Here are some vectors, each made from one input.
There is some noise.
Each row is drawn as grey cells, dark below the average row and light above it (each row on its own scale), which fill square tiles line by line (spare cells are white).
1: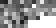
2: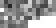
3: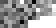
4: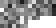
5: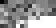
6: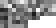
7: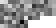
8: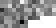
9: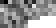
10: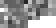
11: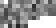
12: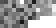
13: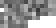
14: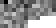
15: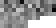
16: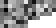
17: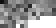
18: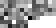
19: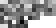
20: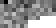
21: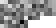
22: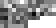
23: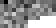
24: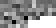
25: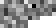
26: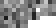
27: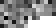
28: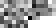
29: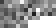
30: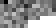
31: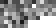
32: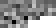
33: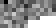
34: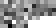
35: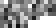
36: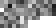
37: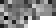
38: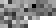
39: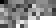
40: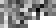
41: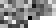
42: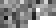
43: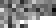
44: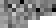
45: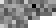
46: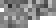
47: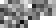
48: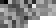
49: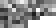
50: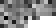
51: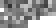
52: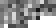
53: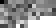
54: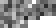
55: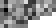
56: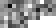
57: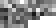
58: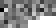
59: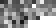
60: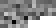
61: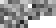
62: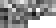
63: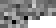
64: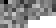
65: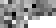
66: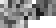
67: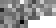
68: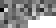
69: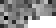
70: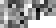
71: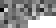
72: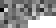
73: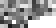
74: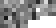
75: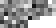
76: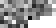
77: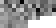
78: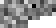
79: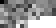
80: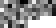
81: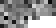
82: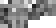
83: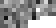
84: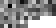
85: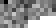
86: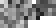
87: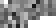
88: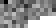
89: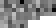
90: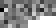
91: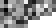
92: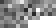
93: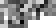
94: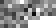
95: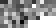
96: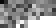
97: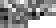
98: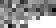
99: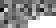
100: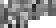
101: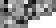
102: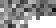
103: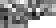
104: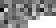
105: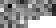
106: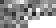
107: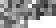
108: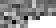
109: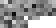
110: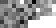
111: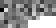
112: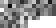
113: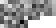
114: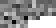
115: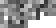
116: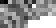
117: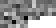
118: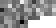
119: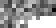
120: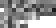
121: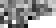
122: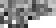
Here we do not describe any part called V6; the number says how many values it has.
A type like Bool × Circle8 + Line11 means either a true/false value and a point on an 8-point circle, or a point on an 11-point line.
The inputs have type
List2(Bool × V6).
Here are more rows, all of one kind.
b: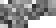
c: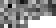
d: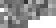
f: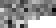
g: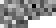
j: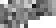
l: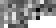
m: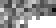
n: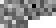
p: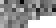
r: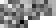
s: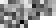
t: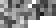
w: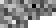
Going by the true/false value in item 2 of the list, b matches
c, f and l.
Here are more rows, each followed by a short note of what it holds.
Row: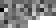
the empty list
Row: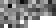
a list of two items
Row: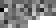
the empty list
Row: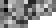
a list of one item
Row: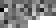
the empty list
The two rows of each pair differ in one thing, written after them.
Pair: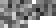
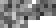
the value of V6 in item 2 of the list
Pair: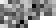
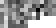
the true/false value in item 1 of the list
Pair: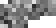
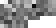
the true/false value in item 2 of the list
